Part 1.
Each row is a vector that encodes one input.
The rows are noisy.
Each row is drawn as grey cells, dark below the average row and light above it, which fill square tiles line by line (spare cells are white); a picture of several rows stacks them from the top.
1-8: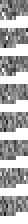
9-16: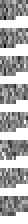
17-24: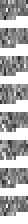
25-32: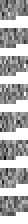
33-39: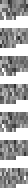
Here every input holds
one of 6 labels and a point on a 4-point line.
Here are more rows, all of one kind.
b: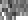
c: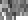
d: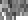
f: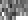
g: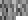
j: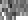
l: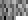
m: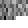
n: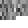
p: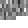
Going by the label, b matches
c, d, f and j.
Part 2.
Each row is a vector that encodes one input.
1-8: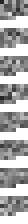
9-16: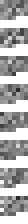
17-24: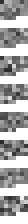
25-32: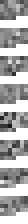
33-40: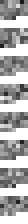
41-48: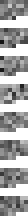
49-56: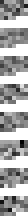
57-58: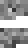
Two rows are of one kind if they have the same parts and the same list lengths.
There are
2 kinds of row.
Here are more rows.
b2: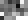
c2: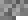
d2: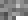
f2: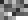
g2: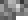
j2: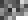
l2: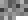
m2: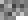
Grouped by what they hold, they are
b2, f2, j2
c2, d2, g2, l2, m2

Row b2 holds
a point on a 5-point line.
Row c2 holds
a point on a 5-point line and a node of an 8-node tree.
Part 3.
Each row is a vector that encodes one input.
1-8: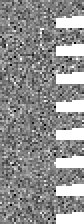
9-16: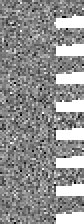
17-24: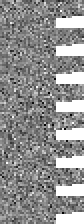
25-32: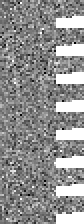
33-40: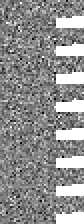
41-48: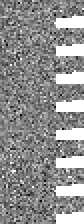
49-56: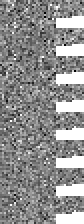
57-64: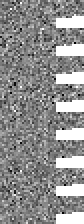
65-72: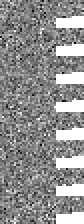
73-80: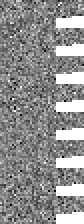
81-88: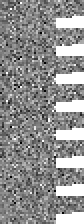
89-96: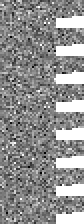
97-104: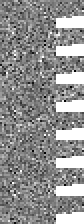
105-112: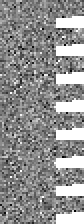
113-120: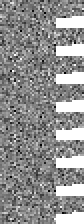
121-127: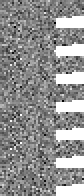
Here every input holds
two labels (each one of 5).
